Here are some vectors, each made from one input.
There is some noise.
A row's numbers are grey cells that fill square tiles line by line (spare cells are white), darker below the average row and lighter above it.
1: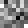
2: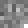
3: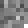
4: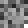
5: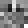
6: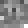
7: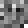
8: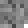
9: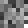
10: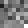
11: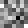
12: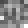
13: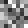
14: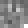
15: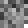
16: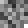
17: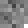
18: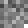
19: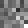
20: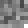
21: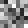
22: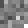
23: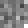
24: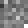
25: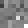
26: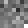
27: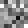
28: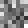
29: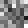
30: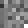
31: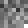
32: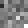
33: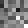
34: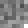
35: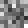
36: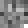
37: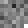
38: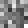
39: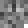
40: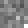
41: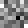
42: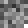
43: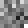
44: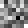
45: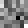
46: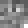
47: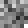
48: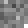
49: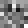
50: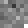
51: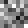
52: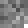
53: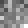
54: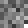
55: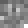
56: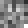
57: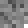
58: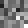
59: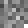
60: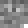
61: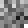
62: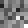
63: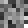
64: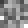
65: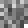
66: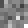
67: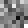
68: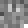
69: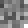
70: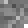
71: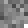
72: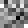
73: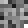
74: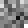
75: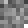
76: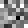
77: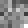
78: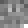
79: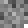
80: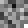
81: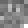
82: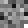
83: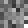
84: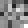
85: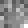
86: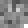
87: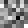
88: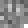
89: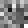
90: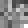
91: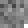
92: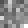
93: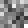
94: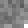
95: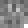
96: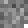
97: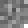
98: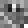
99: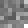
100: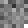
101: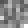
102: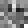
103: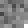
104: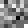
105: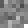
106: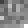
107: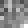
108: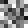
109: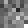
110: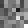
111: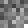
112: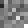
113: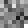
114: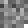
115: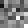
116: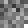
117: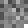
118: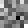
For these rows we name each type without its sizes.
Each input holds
a point on a line and a true/false value.
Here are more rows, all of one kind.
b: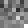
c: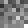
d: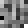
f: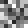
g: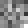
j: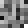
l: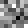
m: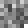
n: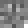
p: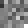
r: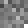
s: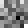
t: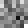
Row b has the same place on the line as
c, d and j.
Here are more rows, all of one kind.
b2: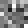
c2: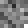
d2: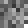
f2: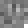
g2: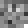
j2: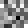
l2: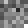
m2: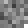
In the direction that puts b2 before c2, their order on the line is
d2, l2, b2, m2, c2, f2, g2, j2.
